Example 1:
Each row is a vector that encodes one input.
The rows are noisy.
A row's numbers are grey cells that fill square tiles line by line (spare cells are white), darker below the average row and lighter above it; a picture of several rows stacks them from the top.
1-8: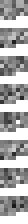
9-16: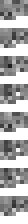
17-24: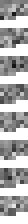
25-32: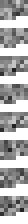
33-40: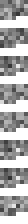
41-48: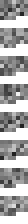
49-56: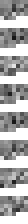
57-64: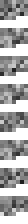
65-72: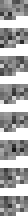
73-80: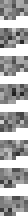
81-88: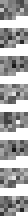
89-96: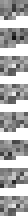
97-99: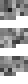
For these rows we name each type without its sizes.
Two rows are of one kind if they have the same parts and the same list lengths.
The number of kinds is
2.
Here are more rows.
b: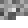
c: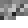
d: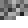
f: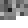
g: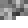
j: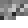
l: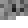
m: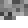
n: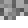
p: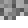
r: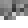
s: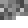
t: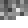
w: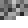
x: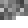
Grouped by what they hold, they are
b, c, g, j, l, m, n, p, r, s, x
d, f, t, w

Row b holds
three true/false values.
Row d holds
a point on a line.
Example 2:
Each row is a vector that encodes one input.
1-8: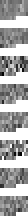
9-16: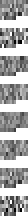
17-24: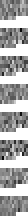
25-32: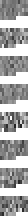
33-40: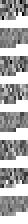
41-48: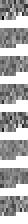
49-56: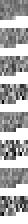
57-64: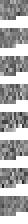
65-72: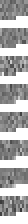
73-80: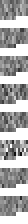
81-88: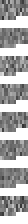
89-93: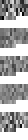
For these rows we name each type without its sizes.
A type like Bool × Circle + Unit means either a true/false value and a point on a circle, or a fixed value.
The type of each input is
(Circle + Unit) × Tree.
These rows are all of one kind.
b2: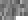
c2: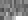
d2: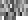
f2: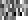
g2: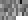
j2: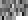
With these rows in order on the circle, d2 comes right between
b2 and g2.
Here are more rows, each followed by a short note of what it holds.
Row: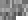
a node of a tree
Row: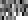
a point on a circle and a node of a tree
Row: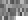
a point on a circle and a node of a tree
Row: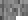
a point on a circle and a node of a tree
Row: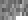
a point on a circle and a node of a tree
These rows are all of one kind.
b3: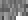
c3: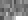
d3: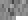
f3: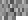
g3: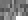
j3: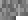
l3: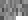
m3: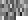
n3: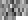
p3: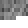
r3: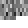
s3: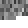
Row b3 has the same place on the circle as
g3, m3, p3 and r3.
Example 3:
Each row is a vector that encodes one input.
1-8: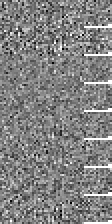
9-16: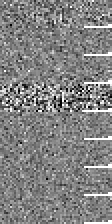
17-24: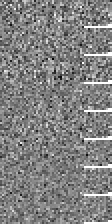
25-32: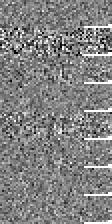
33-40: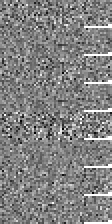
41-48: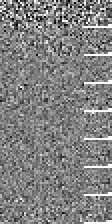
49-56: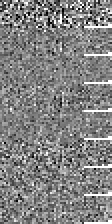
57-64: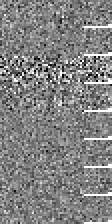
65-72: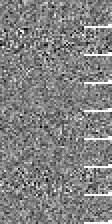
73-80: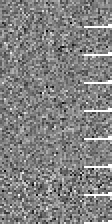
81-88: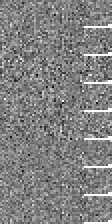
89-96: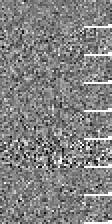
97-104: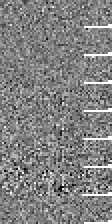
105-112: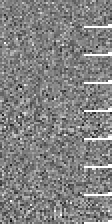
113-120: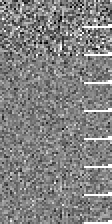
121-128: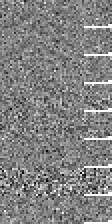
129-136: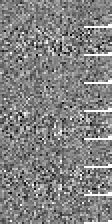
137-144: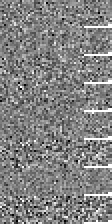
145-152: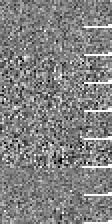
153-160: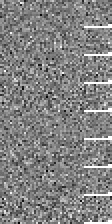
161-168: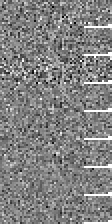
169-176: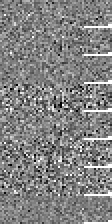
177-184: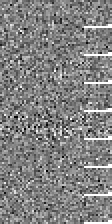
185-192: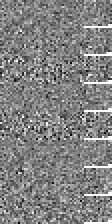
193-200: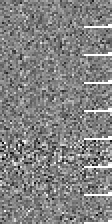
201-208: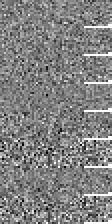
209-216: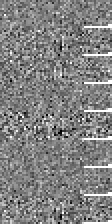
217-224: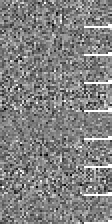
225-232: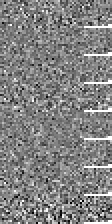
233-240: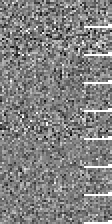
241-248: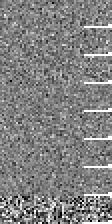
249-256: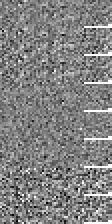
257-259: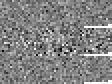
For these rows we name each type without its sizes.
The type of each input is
List(Line × Line).
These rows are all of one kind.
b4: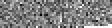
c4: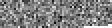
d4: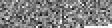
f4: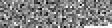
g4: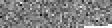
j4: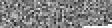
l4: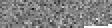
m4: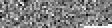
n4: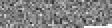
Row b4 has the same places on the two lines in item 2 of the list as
f4 and l4.
